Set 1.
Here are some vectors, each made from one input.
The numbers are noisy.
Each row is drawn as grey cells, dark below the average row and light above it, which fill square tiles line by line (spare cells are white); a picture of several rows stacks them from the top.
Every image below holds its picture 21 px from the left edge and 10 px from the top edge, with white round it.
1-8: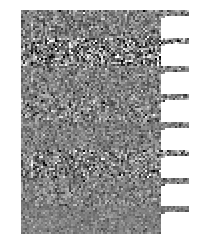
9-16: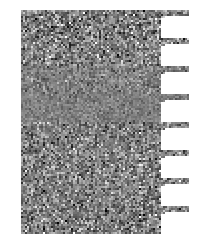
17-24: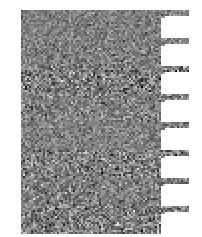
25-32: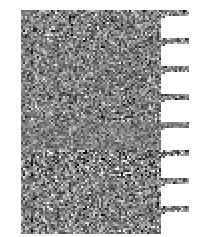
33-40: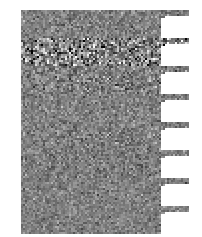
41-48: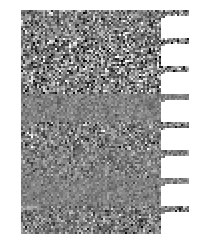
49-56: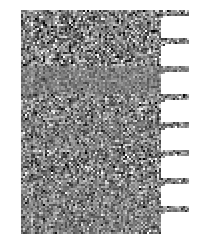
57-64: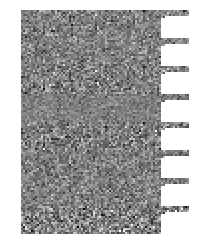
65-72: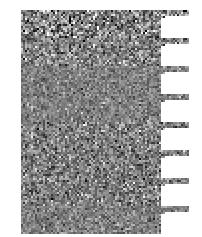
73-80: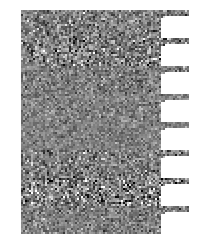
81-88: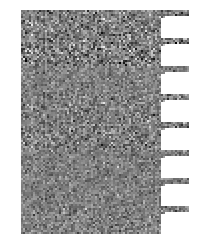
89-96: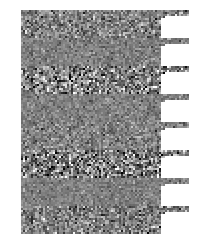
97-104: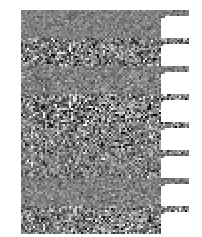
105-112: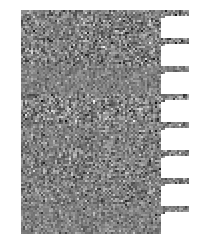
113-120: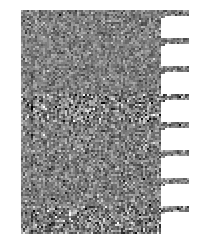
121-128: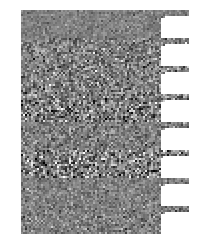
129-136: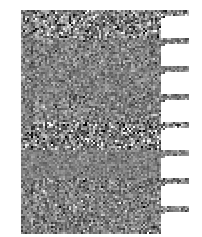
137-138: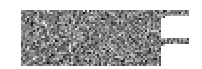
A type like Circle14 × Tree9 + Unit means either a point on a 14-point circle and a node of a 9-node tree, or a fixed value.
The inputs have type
(Bool × Bool × Bool × Bool + Line5) × Line5.
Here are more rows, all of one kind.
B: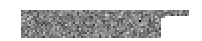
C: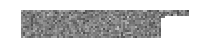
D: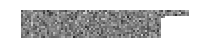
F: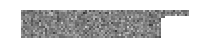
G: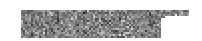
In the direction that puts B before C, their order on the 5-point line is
B, D, C, G, F.
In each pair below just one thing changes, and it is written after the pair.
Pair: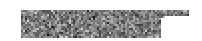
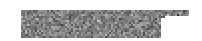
one of the four true/false values
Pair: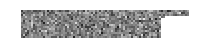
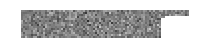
one of the four true/false values
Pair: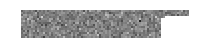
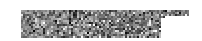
the place on the 5-point line
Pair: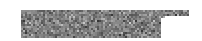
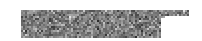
one of the four true/false values
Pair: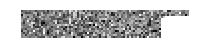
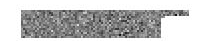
the place on the 5-point line
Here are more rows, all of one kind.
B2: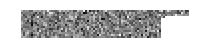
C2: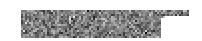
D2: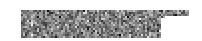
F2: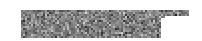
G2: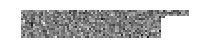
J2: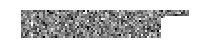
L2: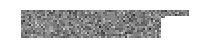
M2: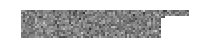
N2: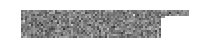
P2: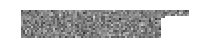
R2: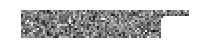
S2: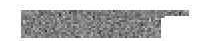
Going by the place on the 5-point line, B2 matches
F2, L2, M2 and P2.
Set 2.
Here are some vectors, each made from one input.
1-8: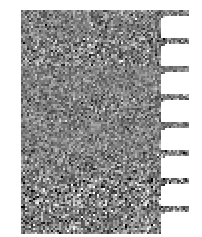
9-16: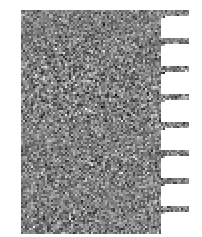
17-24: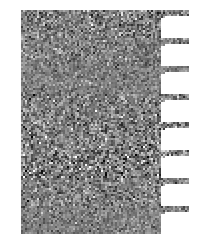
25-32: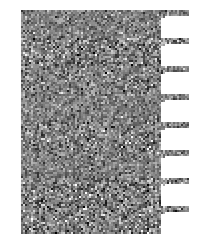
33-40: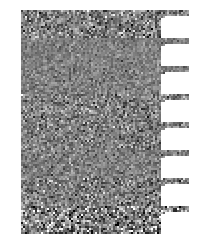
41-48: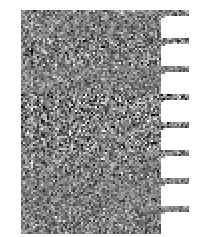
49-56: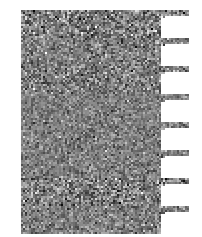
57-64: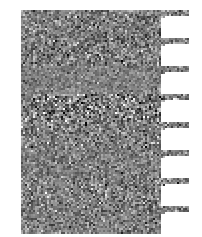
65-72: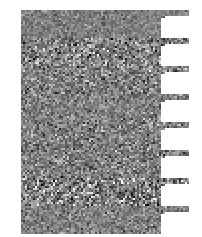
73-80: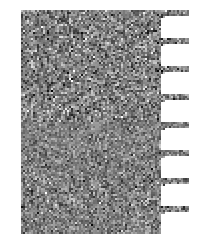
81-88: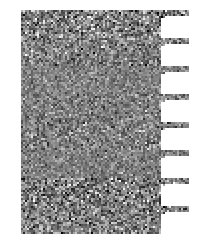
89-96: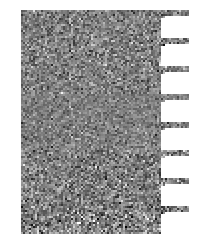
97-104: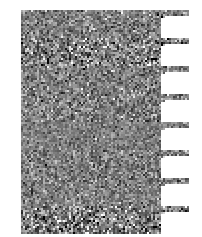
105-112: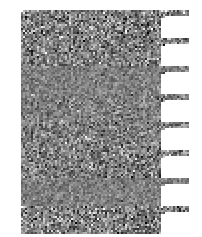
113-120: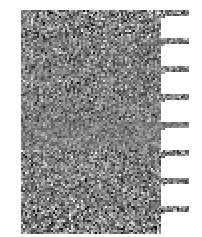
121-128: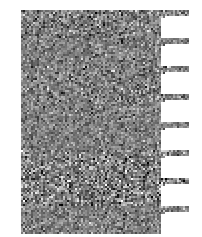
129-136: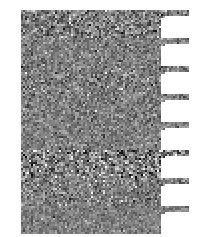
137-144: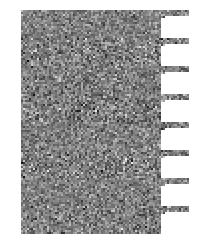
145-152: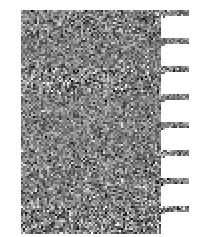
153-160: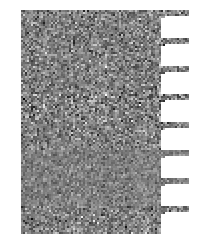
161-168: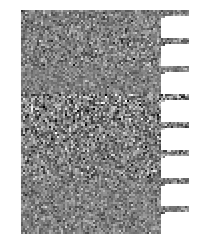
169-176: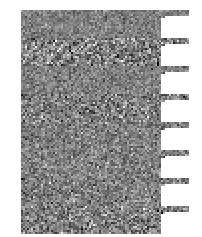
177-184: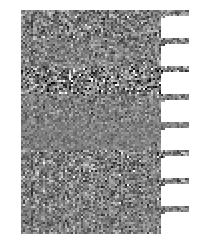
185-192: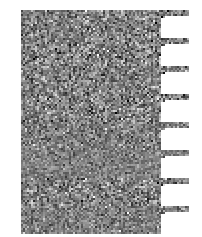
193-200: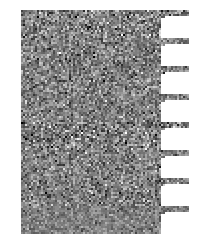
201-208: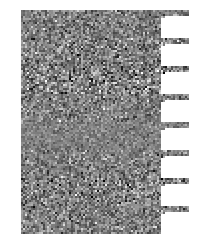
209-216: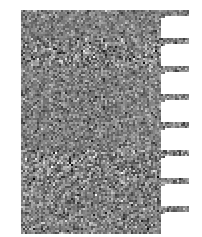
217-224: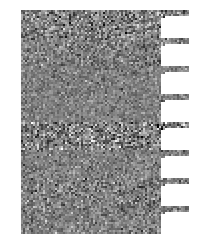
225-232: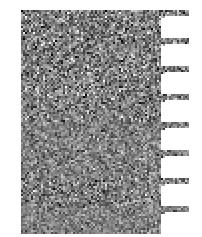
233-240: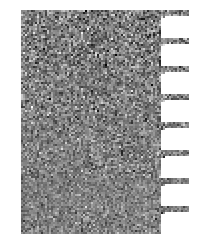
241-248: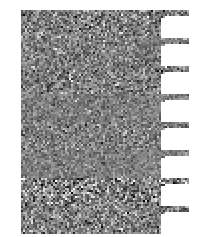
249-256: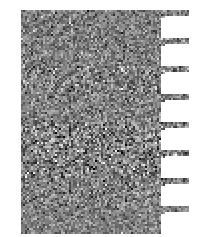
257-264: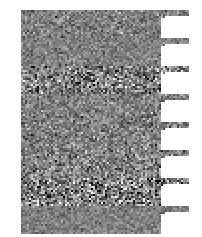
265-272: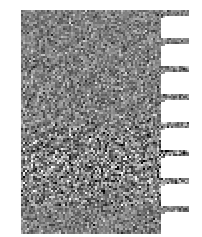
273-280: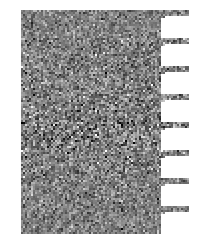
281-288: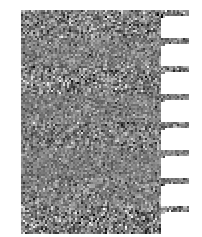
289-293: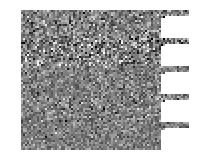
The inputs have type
Bool × Bool × Bool × Bool + List2(Line5 × Line7).
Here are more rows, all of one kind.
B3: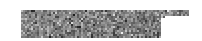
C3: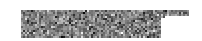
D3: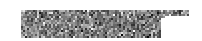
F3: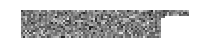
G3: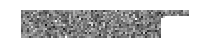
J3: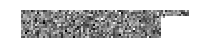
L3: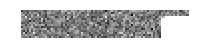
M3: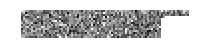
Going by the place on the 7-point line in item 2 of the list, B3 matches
F3 and J3.
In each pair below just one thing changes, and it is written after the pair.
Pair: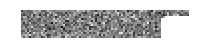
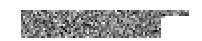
the place on the 7-point line in item 2 of the list
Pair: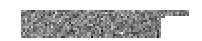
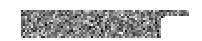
the place on the 7-point line in item 2 of the list
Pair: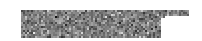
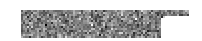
the place on the 5-point line in item 2 of the list
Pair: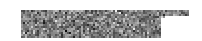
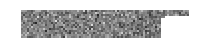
the place on the 5-point line in item 2 of the list
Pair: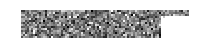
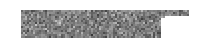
the place on the 5-point line in item 1 of the list
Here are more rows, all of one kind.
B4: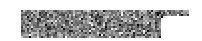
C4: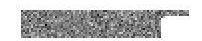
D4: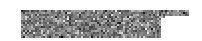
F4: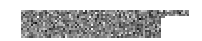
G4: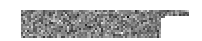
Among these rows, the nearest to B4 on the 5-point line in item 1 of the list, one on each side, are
C4 and F4.
